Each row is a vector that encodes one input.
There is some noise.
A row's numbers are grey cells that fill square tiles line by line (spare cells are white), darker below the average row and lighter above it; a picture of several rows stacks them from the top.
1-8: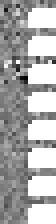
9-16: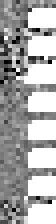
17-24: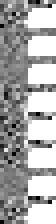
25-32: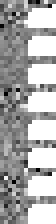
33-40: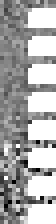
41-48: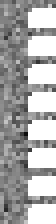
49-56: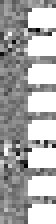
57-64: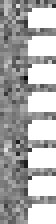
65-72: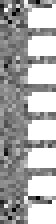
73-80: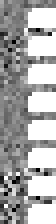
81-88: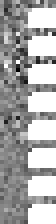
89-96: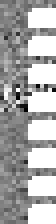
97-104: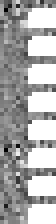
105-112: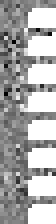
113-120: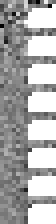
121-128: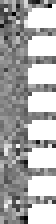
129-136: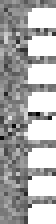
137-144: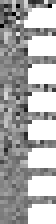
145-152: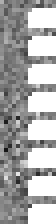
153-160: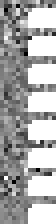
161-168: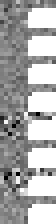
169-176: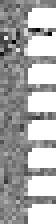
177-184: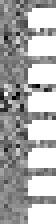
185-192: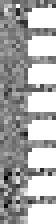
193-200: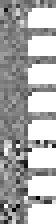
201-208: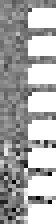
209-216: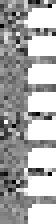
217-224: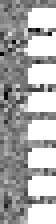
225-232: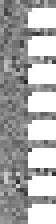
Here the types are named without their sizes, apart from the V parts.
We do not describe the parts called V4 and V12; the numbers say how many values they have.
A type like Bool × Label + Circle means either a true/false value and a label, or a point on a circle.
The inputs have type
Bool × Circle × V12 + V4.
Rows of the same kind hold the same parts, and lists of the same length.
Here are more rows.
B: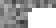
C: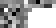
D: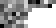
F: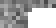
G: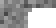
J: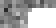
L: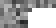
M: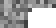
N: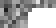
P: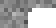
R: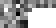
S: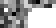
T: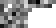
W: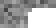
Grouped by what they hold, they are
B, F, G, J, L, M, N, P, R, W
C, D, S, T

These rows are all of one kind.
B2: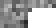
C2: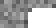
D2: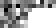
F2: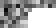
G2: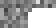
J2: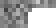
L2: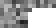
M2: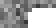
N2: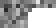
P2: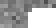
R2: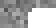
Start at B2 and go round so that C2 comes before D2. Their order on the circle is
B2, G2, C2, L2, M2, R2, N2, J2, D2, P2, F2.
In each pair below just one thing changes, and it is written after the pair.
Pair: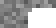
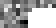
the place on the circle
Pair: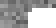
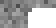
the true/false value
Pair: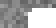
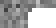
the true/false value
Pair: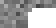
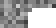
the value of V12
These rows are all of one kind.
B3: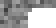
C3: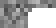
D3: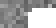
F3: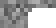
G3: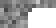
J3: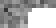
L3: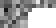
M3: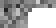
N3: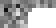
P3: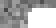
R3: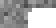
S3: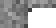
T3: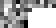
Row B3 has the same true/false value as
D3, J3, P3 and R3.
